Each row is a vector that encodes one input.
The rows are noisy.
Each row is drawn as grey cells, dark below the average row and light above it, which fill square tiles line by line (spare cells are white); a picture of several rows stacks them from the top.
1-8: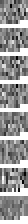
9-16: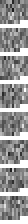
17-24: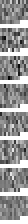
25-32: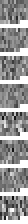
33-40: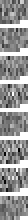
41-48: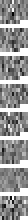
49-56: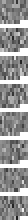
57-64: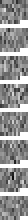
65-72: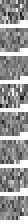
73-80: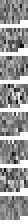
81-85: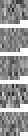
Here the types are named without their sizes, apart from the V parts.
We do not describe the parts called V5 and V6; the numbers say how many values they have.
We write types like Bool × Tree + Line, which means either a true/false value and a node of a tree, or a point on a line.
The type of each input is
Bool × (Line + V5) × V6.
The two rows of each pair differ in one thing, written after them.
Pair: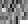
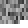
the true/false value
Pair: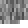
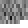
the value of V6
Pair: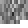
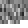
the value of V6
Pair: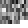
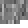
the value of V6
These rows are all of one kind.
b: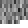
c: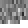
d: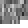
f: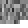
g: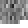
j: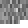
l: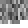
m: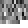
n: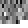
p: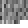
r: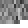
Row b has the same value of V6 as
g, l and p.
